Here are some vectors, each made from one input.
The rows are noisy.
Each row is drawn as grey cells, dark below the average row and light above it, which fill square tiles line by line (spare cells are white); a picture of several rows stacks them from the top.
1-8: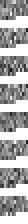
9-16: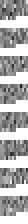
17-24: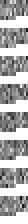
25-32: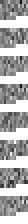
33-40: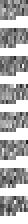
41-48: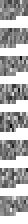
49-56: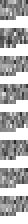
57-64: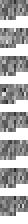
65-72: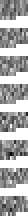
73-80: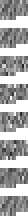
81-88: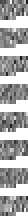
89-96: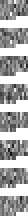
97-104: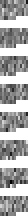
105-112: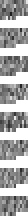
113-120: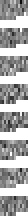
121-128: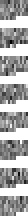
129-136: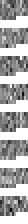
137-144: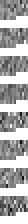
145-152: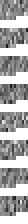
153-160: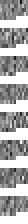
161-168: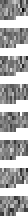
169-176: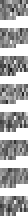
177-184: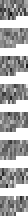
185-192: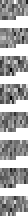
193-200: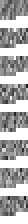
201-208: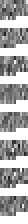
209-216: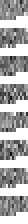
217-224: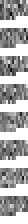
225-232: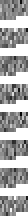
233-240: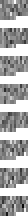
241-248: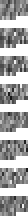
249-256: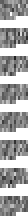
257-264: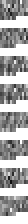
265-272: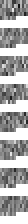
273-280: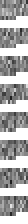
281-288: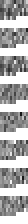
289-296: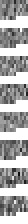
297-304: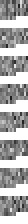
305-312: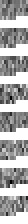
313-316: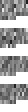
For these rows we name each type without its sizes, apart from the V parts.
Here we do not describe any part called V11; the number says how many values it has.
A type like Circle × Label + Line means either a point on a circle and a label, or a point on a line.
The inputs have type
Label × (List(Line) + Tree × V11).
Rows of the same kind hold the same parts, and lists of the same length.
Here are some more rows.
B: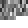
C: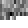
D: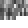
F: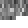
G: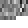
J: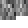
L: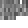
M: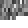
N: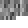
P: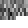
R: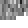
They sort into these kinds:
B, G, R
C, D, M, P
F, J
L, N

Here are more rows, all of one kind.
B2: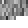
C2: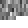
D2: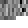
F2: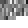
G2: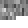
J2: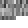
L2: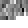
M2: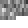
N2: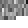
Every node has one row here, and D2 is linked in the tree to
C2.
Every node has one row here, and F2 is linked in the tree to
B2 and C2.
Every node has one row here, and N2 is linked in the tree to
J2.
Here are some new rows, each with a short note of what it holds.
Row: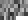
a label, together with the empty list
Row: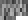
a label, together with a list of one item
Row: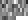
a label, a node of a tree and a value of V11
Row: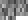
a label, together with a list of one item
